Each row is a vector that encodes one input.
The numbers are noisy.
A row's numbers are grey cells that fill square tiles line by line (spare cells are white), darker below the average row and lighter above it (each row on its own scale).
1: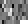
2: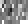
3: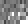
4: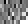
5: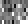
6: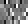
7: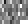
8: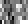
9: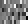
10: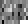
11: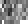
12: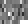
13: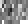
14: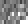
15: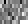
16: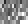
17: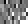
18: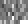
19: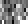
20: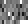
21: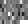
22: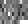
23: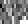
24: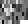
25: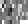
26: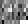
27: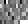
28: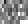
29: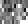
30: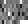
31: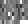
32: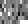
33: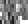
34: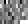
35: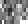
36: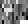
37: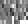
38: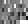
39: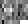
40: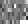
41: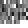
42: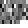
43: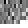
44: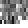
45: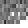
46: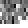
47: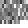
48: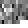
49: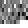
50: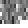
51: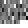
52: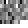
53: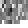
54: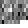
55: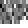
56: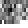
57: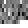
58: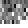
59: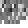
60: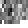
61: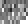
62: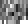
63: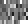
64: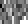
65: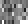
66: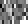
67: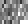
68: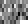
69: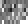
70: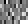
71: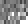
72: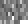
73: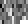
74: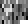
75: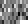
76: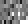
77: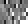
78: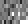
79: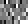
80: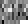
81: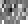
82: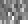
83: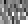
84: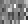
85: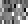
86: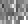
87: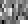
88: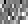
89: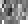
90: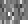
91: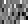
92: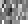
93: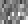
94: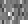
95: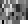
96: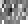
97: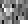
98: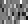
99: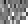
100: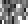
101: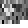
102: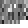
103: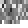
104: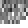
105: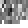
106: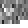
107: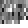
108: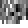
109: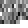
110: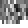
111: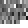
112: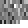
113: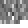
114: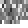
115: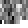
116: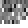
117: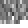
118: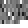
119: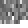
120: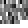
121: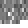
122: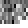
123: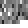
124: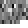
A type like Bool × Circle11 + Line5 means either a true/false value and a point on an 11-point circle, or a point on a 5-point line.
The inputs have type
Bool × Label4.
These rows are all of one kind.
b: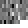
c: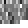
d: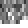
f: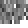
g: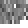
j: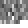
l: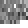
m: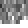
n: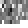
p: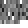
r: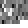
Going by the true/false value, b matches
c and n.
